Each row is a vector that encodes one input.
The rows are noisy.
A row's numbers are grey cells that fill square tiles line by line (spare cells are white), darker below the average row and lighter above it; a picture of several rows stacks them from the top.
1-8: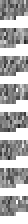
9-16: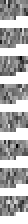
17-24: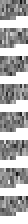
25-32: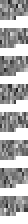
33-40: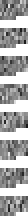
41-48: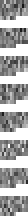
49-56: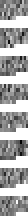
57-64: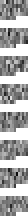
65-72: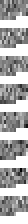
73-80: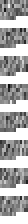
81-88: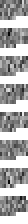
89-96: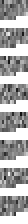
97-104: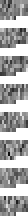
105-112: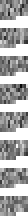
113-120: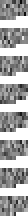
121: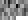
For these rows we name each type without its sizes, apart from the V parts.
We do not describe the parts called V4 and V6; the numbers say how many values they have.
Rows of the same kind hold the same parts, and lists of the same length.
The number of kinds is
2.
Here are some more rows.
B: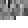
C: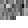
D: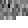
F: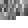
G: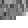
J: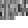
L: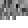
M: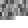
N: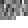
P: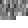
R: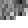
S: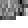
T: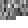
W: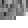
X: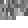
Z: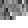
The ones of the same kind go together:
B, D, F, J, L, M, N, P, X
C, G, R, S, T, W, Z

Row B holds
a point on a circle, a true/false value and a value of V6.
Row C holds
a value of V4 and a value of V6.
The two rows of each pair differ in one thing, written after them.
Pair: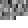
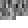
the value of V4
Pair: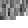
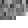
the value of V6
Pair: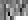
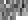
the value of V6
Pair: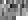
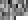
the value of V6
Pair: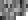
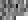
the value of V6
